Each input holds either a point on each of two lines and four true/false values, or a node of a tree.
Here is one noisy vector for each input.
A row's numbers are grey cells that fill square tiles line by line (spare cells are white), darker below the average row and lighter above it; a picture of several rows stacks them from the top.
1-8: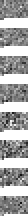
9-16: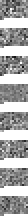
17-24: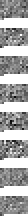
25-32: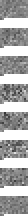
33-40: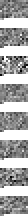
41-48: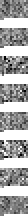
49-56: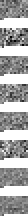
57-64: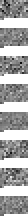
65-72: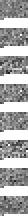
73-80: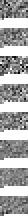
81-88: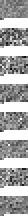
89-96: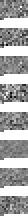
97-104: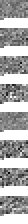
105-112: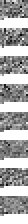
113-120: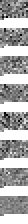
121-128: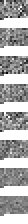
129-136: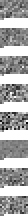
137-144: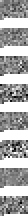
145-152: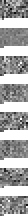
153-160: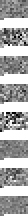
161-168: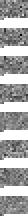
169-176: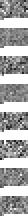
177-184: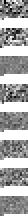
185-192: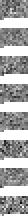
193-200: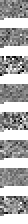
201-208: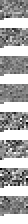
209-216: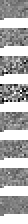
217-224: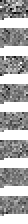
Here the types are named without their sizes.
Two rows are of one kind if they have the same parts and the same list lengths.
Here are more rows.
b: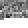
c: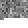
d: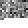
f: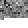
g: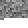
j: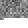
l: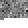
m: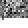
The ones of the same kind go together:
b, m
c, d, f, g, j, l

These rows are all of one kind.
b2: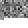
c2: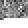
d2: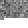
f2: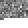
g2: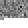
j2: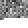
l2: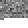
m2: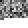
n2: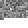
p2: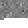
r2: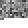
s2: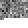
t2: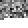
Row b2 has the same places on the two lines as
j2 and r2.
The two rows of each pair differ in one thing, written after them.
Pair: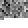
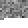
one of the four true/false values
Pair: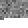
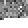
one of the four true/false values
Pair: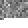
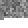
one of the four true/false values
